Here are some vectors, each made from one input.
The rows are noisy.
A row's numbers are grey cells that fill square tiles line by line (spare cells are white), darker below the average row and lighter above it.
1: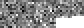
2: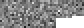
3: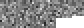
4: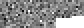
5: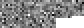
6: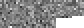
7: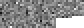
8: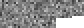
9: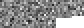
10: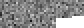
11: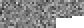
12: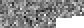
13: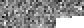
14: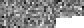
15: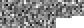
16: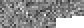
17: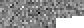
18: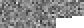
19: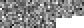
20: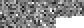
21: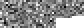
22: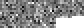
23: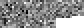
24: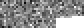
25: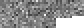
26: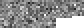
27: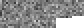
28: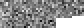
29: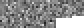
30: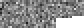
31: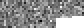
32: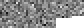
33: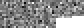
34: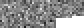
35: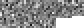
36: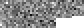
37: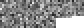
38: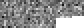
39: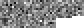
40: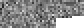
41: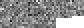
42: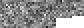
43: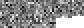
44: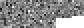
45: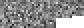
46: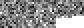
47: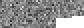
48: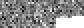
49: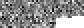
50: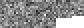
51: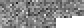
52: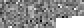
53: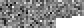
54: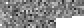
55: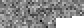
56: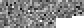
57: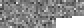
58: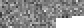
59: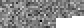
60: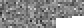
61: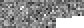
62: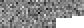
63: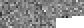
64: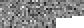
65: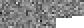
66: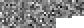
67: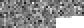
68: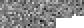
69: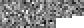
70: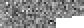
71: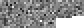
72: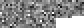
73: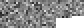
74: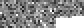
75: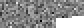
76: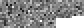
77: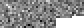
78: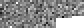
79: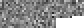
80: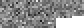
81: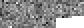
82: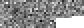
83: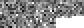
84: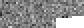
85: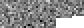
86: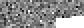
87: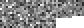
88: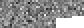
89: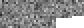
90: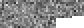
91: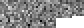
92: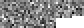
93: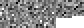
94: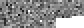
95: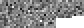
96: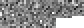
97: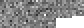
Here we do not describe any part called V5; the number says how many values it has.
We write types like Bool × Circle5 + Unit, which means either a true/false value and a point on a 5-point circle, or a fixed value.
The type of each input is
(Label6 × Label6 + Unit) × V5.
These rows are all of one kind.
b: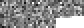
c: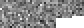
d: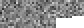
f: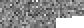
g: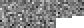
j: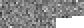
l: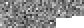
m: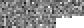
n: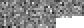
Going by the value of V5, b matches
m and n.
